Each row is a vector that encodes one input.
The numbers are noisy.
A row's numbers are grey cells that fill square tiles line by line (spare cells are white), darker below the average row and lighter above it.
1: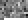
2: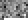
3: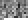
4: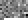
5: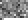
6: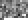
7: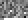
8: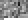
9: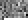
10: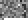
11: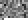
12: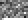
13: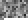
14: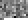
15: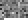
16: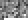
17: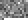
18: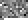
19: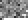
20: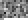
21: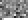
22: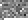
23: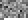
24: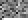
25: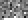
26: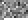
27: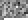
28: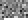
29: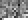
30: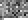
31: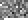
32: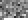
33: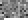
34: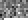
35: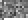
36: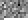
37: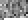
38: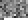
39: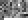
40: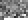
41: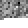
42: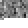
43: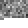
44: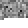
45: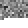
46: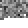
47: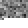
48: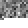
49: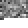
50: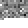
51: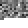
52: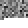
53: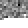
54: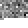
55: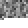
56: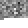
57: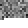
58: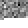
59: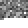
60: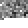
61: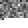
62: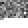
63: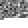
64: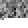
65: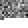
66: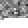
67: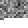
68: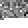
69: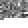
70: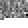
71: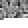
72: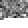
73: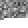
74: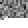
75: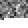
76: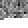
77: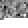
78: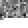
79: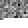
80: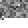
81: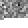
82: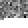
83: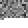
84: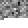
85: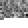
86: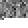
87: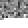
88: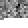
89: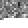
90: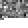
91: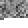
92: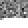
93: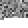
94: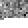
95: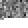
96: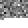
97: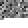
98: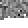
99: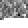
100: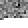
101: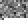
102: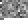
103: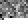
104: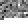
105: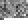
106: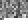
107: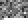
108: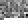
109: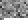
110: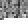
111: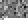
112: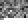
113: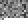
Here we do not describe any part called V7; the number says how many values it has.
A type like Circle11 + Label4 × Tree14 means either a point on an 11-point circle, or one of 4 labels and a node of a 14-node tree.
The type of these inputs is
Bool × Bool × Bool × Circle9 × V7.
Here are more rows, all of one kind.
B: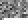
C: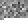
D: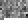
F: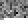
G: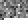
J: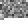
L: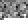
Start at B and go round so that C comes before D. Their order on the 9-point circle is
B, F, G, C, L, J, D.
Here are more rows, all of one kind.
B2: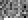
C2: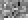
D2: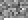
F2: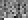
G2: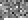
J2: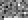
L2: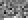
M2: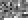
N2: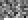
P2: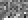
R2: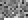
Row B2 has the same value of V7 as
D2, J2 and M2.
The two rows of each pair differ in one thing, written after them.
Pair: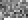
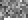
one of the three true/false values
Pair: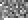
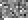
one of the three true/false values
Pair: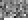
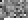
the value of V7
